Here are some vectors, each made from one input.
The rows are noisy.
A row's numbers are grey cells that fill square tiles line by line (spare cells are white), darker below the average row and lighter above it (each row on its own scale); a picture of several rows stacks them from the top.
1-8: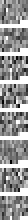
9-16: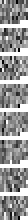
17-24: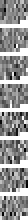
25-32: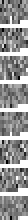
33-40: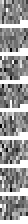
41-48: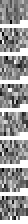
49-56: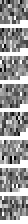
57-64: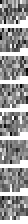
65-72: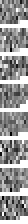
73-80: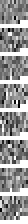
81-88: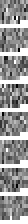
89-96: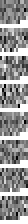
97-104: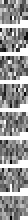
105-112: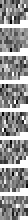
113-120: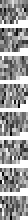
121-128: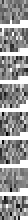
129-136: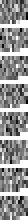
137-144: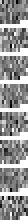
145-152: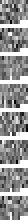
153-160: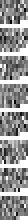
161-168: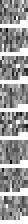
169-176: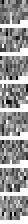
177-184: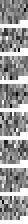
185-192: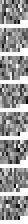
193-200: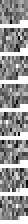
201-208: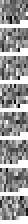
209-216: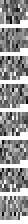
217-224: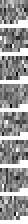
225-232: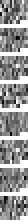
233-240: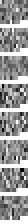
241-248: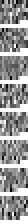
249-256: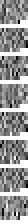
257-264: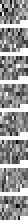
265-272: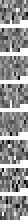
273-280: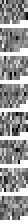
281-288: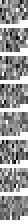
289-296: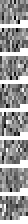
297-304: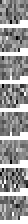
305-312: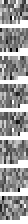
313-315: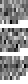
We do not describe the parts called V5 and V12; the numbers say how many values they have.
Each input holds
a value of V12, together with either a point on an 8-point circle and a true/false value, or a value of V5.
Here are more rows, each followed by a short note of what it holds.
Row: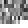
a point on an 8-point circle, a true/false value and a value of V12
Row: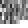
a point on an 8-point circle, a true/false value and a value of V12
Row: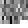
a point on an 8-point circle, a true/false value and a value of V12
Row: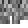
a value of V5 and a value of V12
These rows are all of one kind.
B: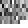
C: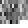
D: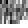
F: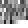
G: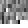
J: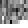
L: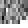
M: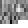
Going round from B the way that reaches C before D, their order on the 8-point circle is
B, F, C, G, L, D, J, M.
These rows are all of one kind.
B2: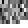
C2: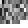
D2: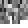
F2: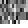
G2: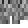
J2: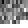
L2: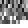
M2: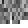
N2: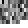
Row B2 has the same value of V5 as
C2 and N2.
